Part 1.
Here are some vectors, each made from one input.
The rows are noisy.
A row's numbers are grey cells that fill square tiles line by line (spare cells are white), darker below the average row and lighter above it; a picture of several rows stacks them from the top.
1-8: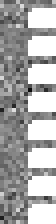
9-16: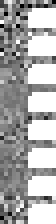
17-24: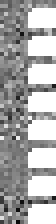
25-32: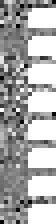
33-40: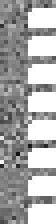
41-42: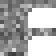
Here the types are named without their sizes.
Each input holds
a list of points on a line.
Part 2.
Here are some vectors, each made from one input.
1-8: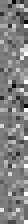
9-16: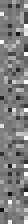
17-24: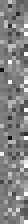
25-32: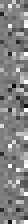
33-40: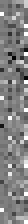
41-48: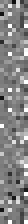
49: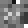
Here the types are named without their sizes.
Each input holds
a point on a line and a node of a tree.
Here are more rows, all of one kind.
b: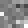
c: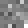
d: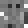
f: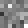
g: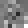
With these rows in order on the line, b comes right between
c and d.
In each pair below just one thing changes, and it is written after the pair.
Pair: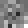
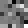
the node of the tree
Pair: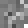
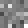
the place on the line
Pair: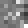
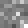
the node of the tree
